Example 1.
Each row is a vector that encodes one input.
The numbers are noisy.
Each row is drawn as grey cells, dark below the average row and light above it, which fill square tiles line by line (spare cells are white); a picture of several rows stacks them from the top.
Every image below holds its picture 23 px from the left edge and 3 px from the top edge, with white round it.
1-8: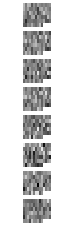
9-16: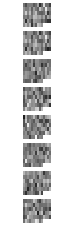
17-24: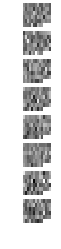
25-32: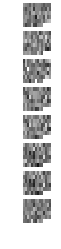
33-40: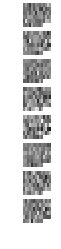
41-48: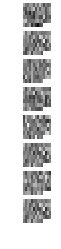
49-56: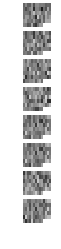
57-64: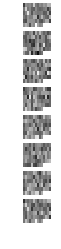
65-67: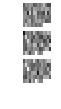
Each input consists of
a node of a 9-node tree and a true/false value.
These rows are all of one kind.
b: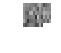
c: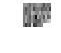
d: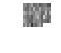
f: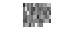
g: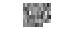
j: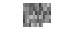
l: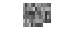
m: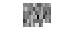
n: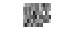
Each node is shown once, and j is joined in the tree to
c and m.
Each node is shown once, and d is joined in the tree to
b and g.
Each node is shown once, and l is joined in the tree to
n.
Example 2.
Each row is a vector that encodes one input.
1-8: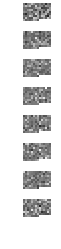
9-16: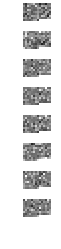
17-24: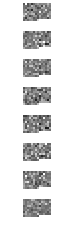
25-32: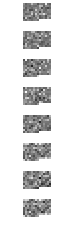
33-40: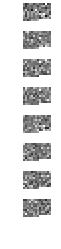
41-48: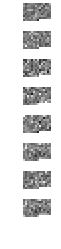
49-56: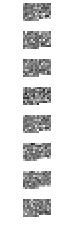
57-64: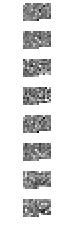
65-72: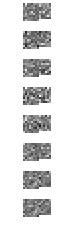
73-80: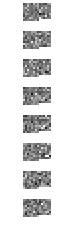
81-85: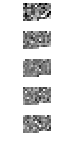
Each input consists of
a point on a 10-point circle and a true/false value.
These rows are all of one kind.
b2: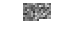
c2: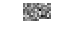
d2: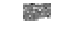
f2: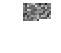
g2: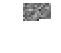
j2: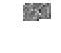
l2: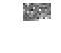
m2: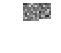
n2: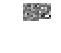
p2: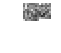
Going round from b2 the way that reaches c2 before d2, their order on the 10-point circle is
b2, c2, n2, j2, g2, f2, m2, p2, d2, l2.
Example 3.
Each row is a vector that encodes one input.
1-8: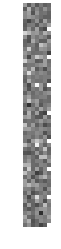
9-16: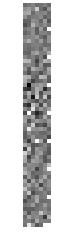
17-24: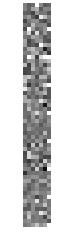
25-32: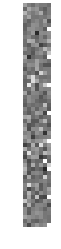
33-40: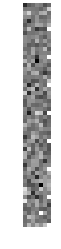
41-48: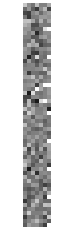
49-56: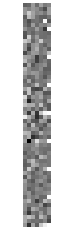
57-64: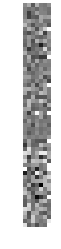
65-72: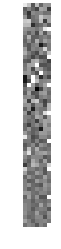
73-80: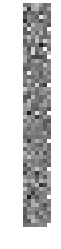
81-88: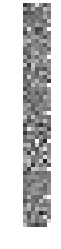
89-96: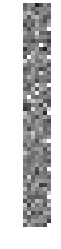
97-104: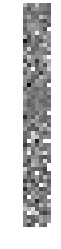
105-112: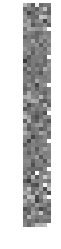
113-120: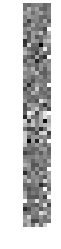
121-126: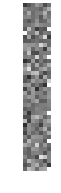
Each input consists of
a point on a 12-point line and a true/false value.
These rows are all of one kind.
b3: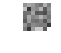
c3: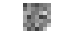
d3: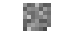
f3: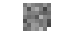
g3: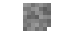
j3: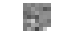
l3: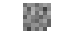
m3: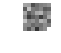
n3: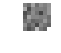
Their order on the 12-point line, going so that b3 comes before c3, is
b3, g3, f3, m3, n3, d3, l3, c3, j3.
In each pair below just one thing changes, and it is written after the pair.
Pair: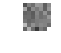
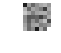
the place on the 12-point line
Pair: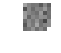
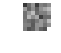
the true/false value
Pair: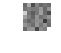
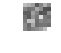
the true/false value
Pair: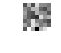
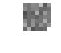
the true/false value
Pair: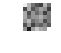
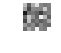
the true/false value
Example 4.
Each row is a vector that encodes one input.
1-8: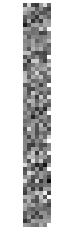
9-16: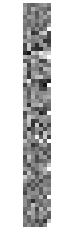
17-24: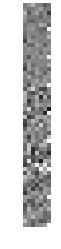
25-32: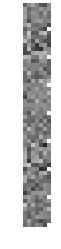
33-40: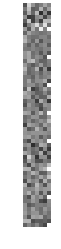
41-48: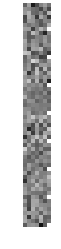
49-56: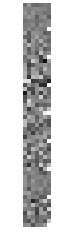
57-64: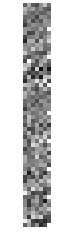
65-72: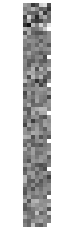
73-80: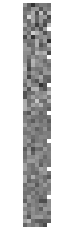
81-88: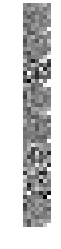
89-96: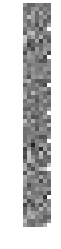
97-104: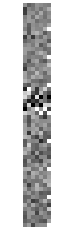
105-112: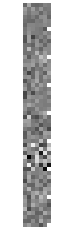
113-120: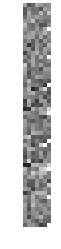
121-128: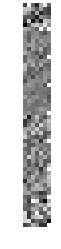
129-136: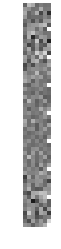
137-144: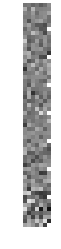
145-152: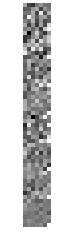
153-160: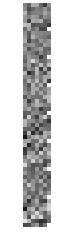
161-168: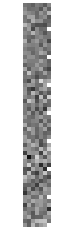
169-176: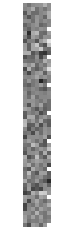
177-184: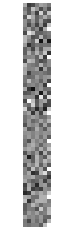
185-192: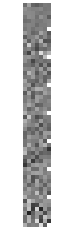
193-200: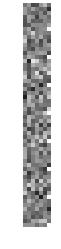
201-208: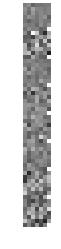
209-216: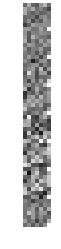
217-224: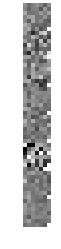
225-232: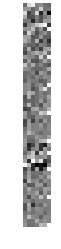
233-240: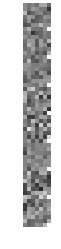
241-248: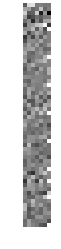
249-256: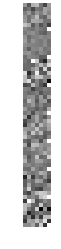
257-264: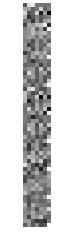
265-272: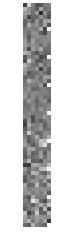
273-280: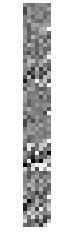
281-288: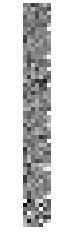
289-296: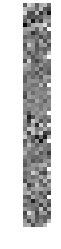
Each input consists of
a point on a 10-point line and a true/false value.
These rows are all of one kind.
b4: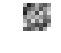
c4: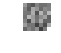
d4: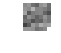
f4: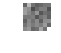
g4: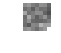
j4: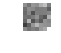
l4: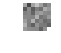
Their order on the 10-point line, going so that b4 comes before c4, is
l4, f4, g4, b4, c4, d4, j4.
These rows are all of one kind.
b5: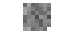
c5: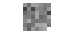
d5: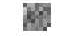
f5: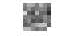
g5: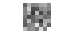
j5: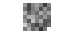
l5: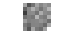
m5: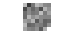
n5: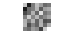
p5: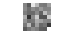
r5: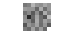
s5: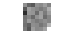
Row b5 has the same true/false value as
d5, f5 and j5.
